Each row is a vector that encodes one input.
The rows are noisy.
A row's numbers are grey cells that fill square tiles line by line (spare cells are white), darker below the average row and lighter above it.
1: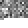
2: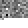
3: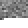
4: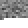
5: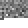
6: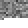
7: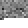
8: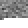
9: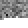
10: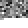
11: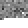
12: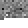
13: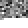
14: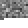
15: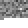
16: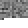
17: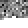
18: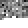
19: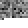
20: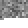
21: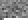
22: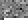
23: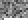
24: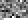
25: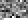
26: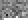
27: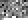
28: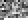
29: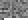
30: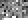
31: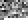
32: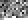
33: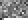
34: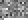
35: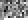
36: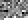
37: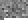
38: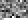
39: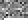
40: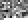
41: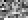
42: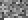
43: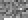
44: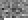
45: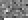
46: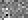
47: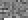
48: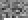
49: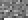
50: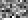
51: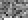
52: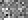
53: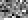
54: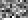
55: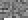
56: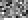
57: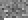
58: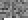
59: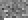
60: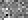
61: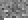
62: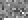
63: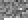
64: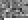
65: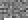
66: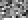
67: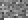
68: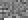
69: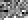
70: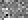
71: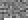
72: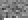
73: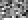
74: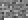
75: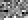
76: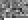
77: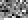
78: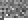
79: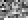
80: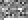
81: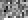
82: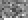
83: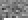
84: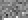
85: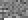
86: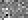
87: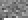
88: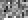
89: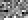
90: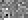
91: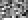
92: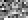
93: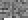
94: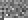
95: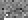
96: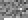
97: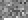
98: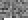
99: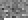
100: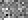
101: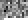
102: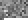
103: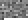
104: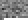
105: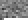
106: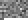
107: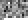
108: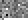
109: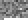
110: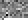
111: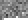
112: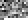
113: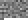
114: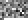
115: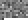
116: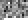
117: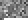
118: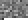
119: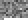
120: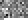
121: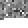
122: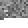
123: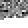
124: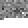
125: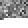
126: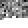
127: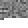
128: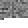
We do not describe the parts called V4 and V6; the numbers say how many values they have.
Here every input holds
either a point on a 5-point line, a true/false value and a value of V4, or a value of V6.
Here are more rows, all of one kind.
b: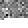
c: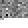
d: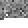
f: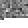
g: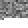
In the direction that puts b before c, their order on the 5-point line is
b, c, g, d, f.
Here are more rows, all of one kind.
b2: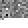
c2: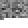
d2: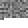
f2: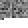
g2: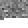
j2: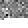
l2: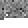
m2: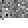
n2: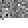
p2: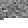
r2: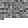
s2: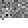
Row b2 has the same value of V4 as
c2 and p2.
